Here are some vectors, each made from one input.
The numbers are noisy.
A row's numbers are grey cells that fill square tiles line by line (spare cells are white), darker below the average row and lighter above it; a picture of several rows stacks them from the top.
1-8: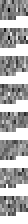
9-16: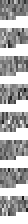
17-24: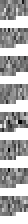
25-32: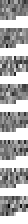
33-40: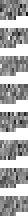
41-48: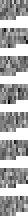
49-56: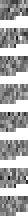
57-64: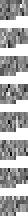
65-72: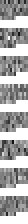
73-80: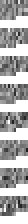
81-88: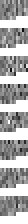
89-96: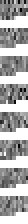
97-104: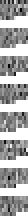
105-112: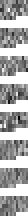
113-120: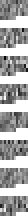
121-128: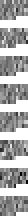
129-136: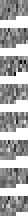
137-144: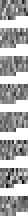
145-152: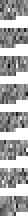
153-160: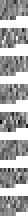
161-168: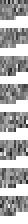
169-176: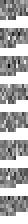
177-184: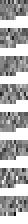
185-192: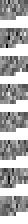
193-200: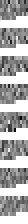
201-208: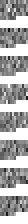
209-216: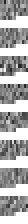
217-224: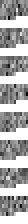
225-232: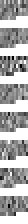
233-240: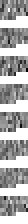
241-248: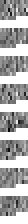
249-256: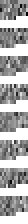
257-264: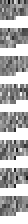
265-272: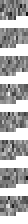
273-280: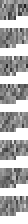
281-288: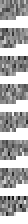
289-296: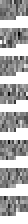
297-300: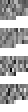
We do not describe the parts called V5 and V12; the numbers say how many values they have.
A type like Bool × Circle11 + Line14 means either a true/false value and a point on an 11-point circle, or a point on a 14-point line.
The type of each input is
(Bool × Bool × Bool × Bool + Unit) × Tree14 + (Tree7 + V5) × V12.
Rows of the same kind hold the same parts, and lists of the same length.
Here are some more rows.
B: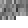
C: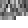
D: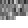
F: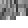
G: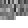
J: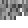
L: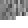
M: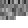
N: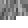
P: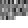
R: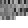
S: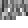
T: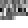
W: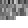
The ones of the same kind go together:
B, F, L, N
C, D, G, M, P, R, W
J
S, T

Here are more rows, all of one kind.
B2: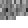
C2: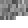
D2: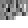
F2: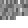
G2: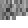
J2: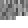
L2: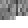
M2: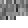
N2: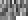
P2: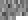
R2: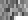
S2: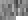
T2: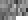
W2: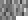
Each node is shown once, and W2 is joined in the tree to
F2.
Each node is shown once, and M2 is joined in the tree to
D2, J2 and P2.
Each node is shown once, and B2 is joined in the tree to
G2.
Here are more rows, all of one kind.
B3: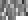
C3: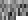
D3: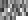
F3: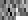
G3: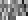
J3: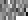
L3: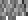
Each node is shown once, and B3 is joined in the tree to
C3, D3 and F3.
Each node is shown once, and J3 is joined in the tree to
D3.
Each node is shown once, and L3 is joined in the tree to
F3.
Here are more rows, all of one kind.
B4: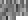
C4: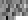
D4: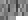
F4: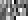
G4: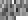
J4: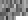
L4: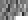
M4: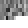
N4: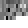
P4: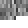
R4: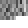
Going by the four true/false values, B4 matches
C4, G4, J4 and M4.
